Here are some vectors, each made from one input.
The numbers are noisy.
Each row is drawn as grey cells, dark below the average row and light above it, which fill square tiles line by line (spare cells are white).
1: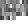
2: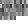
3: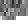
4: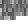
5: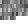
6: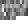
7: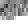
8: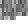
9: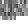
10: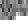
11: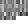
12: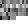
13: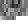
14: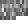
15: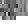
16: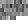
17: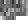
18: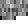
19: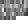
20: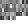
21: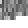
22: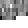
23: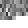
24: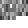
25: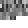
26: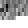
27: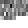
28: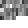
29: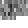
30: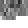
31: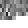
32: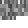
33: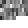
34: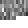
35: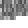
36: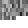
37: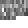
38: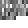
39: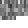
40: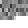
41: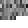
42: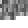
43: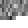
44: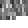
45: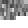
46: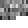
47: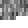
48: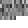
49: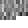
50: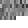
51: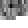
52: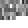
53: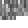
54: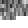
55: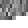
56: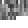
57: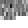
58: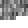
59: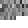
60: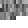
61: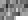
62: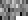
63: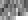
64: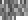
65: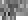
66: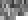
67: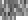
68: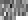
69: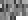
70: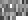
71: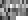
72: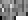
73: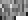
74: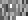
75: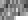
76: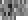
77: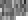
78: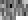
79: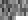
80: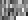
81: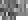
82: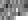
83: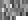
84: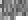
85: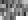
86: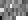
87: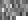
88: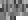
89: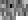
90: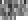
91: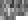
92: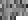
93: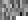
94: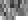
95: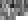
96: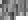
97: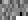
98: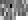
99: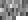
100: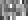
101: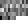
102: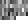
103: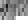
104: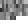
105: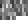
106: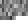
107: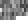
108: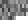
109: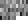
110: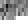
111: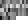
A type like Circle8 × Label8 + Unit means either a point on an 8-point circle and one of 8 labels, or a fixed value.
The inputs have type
Label7 × (Line5 + Line8).
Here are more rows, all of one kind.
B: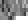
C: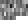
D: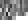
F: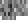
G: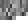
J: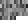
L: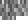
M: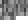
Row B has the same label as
D and G.
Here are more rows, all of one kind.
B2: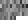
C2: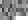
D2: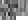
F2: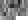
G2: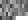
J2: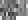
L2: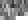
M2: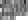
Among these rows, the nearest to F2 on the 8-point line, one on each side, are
C2 and D2.
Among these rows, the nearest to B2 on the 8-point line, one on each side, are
G2 and L2.
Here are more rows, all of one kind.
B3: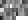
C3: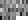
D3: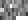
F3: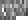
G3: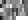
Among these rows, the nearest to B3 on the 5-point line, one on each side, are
F3 and G3.
